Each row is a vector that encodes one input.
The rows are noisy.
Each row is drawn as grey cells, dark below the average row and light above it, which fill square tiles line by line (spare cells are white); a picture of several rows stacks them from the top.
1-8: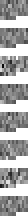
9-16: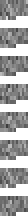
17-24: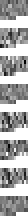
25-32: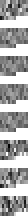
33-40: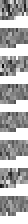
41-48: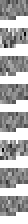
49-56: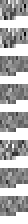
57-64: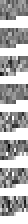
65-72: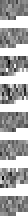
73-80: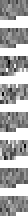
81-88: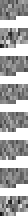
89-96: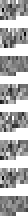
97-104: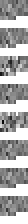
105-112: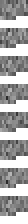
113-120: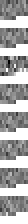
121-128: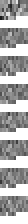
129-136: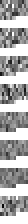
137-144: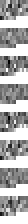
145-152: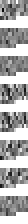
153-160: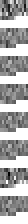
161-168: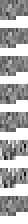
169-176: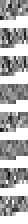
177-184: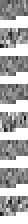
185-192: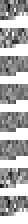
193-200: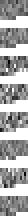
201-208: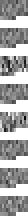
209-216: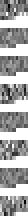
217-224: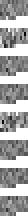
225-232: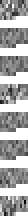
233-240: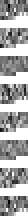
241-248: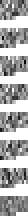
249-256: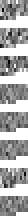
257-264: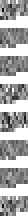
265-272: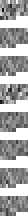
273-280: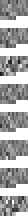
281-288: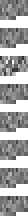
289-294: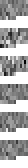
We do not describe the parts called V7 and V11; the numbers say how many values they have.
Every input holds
either one of 8 labels, a true/false value and a value of V11, or a value of V7.
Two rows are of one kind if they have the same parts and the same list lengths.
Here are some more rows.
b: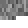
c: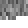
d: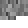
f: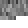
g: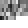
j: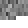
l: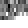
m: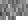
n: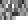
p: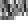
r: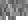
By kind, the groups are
b, c, d, f, j, m, r
g, l, n, p

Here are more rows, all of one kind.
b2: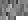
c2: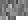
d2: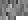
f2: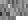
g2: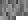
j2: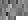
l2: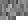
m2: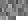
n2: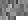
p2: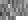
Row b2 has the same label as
d2 and j2.
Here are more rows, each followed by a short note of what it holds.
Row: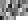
a value of V7
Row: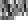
a value of V7
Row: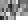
a value of V7
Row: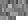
one of 8 labels, a true/false value and a value of V11
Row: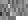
one of 8 labels, a true/false value and a value of V11
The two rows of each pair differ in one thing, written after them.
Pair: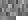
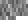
the true/false value
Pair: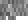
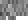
the label
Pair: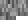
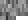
the label
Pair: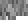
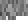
the label
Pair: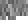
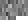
the true/false value
